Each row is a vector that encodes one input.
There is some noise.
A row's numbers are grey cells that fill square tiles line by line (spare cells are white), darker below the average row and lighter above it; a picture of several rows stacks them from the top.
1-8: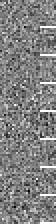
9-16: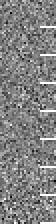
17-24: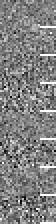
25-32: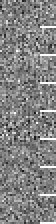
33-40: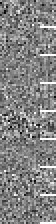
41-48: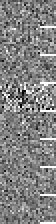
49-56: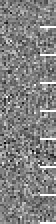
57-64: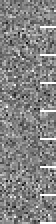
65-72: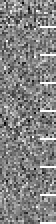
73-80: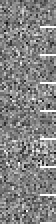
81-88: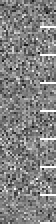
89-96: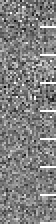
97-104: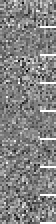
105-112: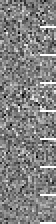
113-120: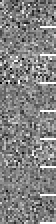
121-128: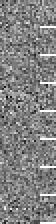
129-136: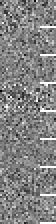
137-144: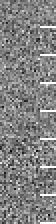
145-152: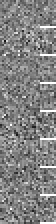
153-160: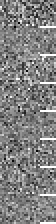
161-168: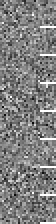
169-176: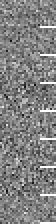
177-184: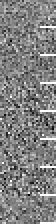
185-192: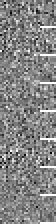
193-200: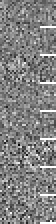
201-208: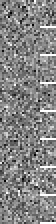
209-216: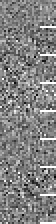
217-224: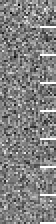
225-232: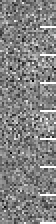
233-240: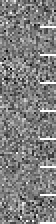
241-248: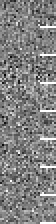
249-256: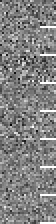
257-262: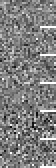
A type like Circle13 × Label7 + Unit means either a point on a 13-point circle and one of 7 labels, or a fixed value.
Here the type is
Bool × Bool × Bool × List3(Line4).
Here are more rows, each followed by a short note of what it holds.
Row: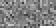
three true/false values, together with a list of two items
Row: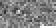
three true/false values, together with the empty list
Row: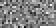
three true/false values, together with a list of one item
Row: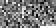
three true/false values, together with a list of one item
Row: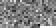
three true/false values, together with the empty list
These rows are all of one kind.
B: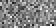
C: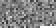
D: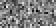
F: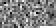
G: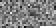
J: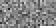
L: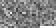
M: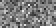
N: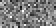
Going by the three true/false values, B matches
M and N.
